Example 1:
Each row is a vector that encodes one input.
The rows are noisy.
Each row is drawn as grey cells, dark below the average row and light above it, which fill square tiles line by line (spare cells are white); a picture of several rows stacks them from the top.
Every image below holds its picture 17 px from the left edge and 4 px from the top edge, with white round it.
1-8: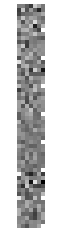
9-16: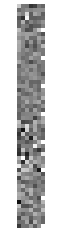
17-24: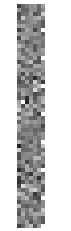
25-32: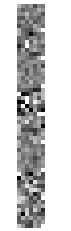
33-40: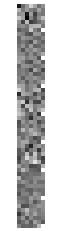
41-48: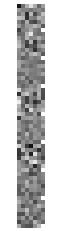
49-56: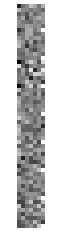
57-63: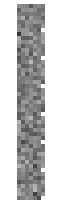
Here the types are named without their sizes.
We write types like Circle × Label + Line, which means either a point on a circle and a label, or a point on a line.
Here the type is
Label.
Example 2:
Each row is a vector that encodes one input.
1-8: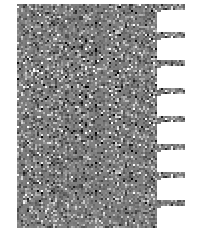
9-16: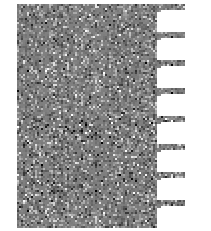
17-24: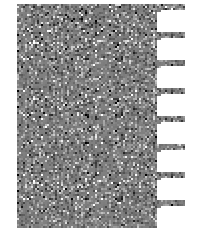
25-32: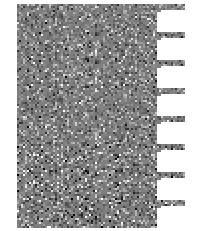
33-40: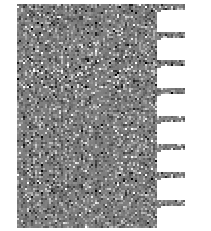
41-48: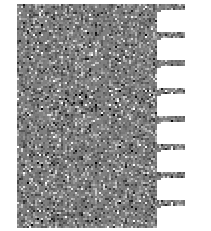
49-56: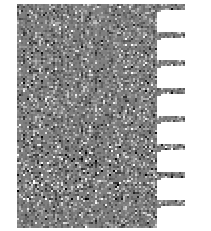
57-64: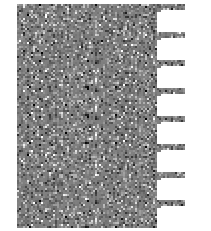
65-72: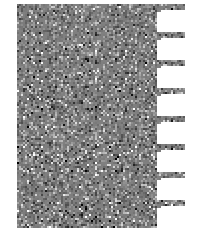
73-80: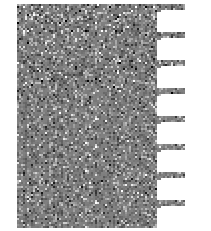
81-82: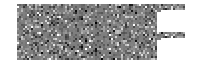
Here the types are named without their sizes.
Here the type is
Line.
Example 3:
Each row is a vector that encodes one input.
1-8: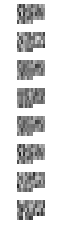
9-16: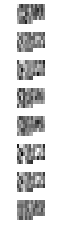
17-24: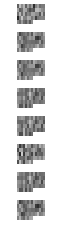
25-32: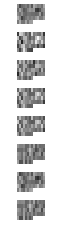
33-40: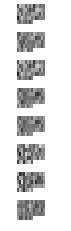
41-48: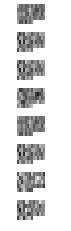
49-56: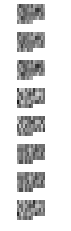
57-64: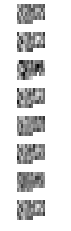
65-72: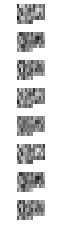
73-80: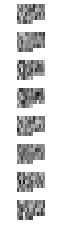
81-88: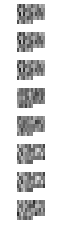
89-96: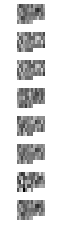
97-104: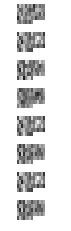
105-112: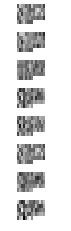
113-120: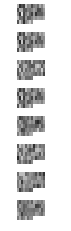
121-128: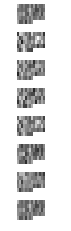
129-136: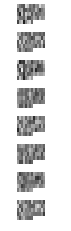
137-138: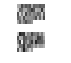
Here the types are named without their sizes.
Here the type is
Line.
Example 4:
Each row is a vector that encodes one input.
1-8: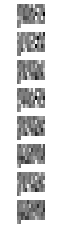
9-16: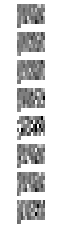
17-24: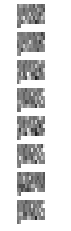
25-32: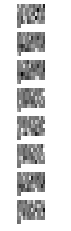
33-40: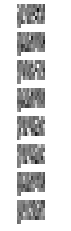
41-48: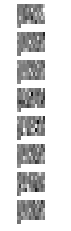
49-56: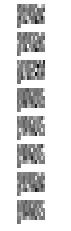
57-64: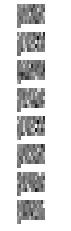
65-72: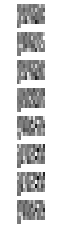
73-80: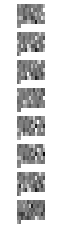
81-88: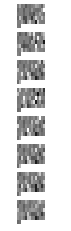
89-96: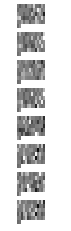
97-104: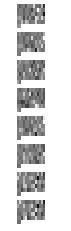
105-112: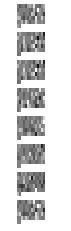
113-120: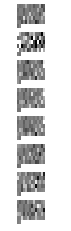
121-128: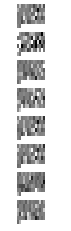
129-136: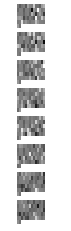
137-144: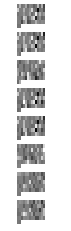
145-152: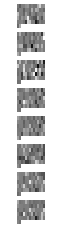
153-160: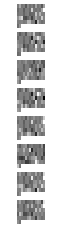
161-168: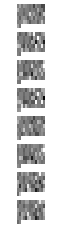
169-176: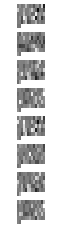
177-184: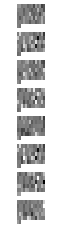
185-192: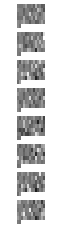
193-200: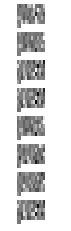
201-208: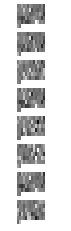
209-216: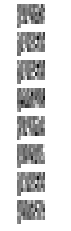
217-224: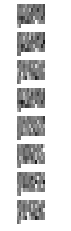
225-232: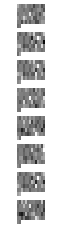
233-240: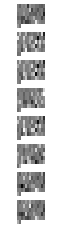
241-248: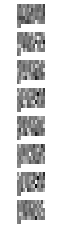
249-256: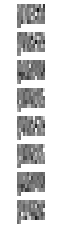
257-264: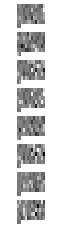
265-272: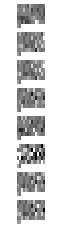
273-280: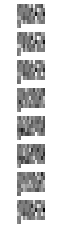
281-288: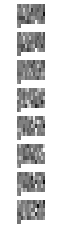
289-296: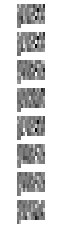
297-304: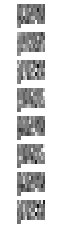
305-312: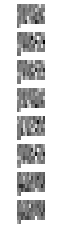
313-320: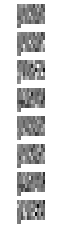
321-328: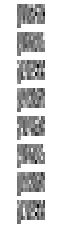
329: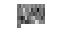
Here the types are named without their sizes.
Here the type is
Circle + Unit.
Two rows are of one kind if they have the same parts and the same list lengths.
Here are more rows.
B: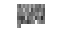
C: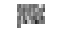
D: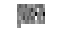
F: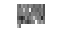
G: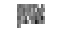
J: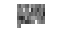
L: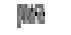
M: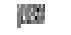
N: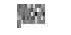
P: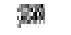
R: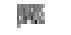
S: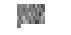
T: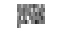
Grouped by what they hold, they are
B, C, D, F, G, J, L, M, N, R, S, T
P

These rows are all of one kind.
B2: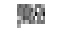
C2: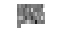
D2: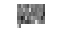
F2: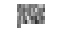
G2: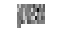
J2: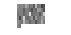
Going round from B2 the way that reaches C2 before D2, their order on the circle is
B2, C2, F2, J2, G2, D2.
